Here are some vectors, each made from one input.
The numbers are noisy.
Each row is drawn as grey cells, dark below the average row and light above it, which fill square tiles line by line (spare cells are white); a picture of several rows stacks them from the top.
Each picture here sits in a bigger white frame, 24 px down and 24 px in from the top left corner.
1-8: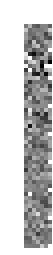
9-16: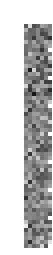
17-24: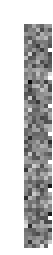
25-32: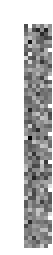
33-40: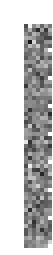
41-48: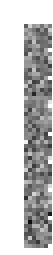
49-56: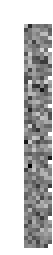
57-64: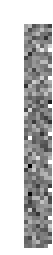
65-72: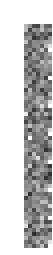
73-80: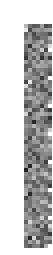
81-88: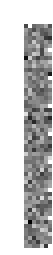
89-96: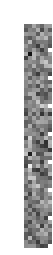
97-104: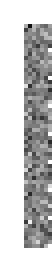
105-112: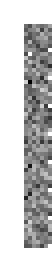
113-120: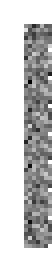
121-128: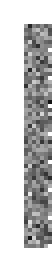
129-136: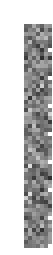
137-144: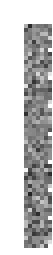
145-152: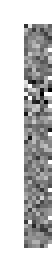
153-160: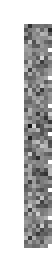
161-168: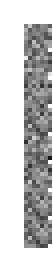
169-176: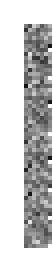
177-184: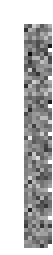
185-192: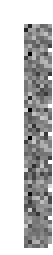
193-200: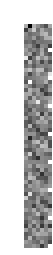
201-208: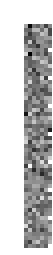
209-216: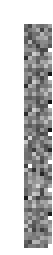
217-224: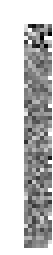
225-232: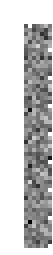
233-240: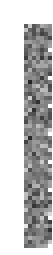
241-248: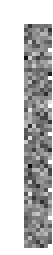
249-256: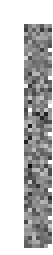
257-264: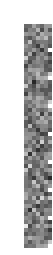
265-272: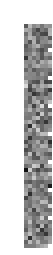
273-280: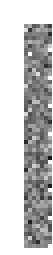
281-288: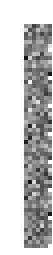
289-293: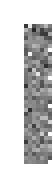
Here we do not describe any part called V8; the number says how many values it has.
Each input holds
a list of up to two items, each a true/false value and a value of V8.
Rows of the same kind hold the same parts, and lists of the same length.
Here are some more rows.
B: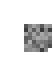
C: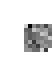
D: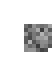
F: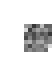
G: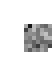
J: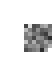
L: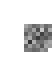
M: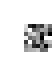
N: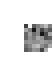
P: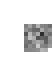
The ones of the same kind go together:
B, C, D, G
F, J, L, N, P
M

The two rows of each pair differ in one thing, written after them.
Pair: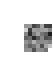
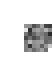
the true/false value in item 2 of the list
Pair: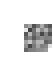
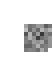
the value of V8 in item 1 of the list
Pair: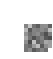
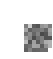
the value of V8 in item 2 of the list
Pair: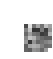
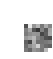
the value of V8 in item 2 of the list
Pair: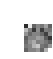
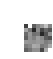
the value of V8 in item 2 of the list
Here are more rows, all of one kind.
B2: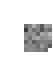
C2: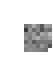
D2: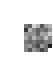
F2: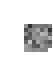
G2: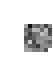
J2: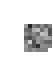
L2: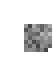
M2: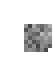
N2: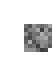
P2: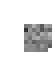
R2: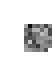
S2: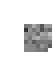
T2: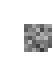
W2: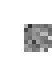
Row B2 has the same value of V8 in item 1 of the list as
C2, P2, S2 and W2.
